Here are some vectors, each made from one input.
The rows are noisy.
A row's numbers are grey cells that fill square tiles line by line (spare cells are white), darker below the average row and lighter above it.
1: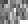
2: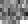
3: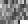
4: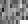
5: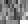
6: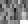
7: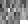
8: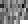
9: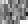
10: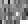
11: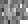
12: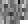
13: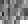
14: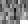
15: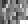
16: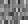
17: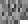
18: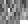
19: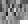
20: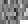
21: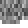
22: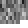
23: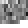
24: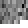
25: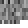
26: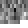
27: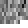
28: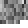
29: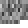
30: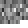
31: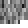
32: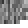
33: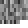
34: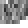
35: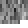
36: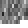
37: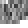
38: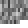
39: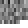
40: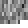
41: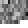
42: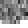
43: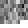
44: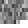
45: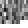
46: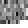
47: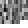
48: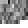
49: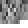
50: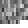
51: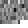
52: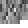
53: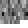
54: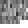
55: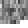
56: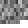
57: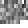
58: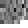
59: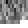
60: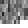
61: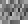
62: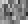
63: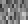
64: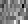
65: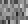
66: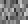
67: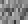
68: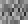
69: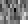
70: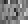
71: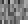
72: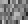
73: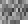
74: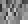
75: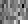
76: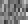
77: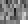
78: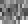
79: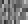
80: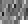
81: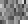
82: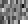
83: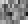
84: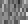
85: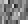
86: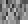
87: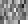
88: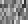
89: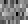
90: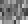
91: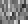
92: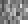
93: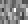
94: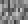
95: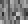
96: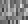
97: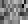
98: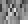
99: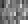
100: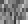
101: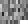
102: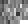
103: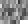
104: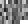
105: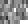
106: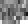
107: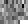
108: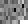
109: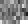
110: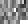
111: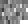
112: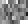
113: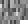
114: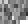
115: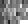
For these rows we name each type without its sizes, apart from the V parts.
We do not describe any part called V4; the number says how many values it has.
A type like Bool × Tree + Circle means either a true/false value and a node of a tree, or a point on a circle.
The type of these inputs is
Bool × Bool × Bool × V4 + List(Line).
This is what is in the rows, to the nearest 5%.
About 45% of them hold three true/false values and a value of V4. The rest are lists of points on a line.
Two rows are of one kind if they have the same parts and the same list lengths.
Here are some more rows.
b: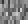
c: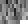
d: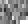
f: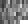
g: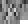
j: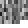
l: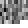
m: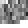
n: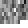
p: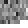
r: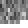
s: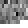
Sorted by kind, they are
b, d, m
c, g, r
f, p, s
j, l
n

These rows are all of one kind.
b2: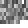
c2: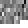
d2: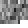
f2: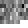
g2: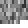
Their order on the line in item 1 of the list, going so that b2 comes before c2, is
b2, d2, g2, c2, f2.
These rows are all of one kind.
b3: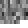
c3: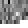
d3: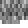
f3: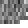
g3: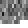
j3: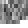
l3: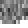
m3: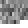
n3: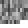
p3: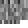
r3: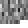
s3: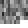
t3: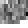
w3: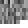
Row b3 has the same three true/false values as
c3, p3, s3 and w3.
